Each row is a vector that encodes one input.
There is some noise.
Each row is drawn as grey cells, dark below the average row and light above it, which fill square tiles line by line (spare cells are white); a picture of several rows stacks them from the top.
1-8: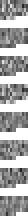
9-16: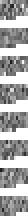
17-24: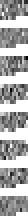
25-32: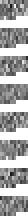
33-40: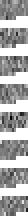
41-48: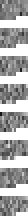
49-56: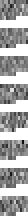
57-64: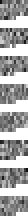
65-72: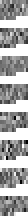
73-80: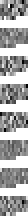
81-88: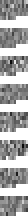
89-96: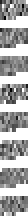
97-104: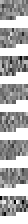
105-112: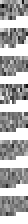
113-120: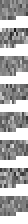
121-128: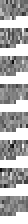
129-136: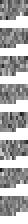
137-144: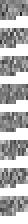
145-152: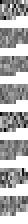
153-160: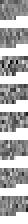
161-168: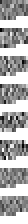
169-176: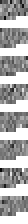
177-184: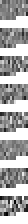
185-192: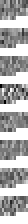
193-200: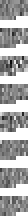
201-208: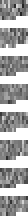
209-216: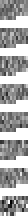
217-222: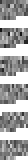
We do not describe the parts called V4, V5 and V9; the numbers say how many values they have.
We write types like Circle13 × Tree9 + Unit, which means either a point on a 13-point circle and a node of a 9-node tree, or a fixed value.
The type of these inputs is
Line6 × V5 + Line7 × (Line7 + V4) + V9.
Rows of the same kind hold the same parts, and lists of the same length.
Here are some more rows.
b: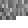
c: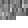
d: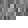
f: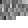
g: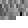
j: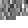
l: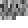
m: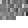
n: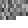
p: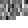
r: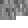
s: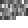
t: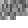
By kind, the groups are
b, c, g, m, n, s
d
f, j, p, r
l, t

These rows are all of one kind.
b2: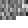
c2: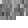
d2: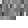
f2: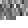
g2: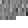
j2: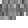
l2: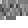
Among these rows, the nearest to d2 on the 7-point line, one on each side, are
b2 and j2.
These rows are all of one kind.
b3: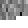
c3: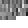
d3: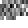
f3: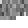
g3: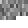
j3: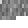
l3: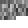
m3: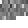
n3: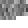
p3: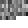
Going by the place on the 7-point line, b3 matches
f3, g3 and j3.
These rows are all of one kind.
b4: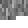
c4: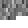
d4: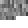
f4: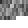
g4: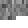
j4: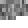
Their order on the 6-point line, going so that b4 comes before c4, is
d4, b4, c4, f4, g4, j4.
